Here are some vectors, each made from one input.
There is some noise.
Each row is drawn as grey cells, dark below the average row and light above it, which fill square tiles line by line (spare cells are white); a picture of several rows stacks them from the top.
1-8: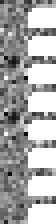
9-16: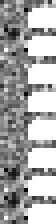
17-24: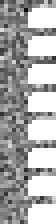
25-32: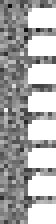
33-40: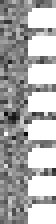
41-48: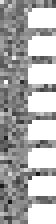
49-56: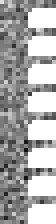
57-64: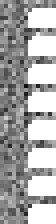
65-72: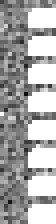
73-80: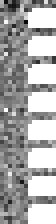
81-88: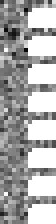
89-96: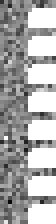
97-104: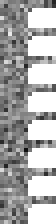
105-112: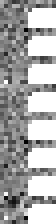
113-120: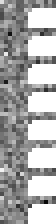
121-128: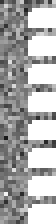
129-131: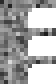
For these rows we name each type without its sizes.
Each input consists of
a list of items, each a point on each of two lines.
